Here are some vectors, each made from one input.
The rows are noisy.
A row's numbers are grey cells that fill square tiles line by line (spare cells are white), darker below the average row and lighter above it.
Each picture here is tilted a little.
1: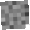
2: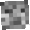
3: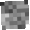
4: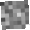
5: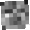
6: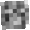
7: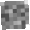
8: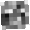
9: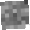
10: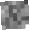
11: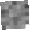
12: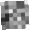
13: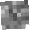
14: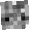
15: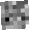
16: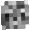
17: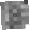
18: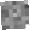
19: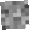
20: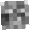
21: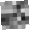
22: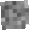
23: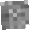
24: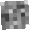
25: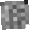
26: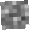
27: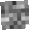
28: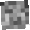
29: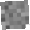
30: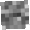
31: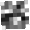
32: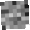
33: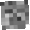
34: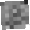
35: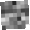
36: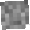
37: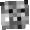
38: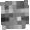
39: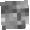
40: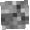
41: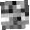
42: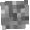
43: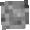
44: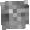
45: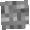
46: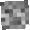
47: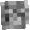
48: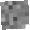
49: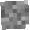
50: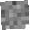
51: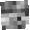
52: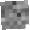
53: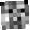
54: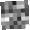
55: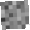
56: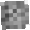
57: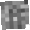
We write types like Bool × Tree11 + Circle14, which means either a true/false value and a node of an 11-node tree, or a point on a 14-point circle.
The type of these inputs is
Bool × Tree8.
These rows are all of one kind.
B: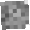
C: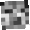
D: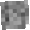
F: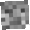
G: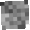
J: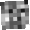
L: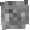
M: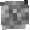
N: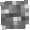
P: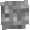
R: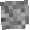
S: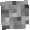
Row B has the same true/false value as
D, P and S.
